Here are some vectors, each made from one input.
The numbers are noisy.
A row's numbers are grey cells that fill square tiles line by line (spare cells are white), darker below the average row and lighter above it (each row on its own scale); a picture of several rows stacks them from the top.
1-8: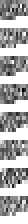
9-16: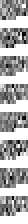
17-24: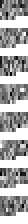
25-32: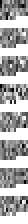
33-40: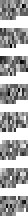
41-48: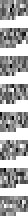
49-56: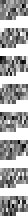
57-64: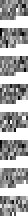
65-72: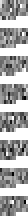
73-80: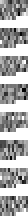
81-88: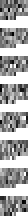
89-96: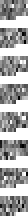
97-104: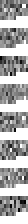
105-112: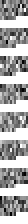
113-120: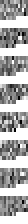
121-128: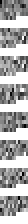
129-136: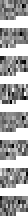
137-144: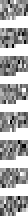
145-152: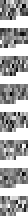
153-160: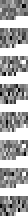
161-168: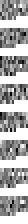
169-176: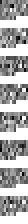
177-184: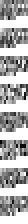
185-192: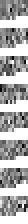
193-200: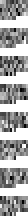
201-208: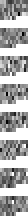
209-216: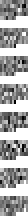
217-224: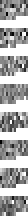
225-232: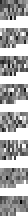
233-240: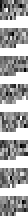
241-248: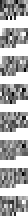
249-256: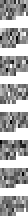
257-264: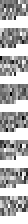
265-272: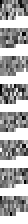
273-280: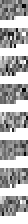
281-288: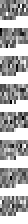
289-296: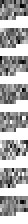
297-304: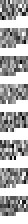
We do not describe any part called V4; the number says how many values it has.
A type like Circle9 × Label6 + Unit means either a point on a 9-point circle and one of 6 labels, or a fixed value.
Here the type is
Bool × (Line7 + V4).
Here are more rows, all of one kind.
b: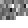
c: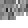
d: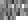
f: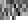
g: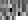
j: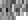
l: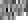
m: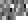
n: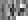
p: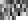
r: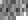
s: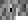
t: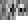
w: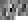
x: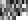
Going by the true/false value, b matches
g, m, s and w.
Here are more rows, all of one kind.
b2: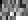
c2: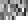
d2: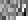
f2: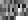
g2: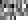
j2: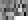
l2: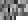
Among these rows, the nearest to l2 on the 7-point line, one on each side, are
d2 and g2.
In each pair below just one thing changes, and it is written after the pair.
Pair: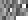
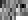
the true/false value
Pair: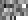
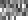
the place on the 7-point line
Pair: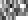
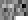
the true/false value
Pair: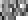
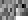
the true/false value
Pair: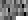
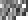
the true/false value
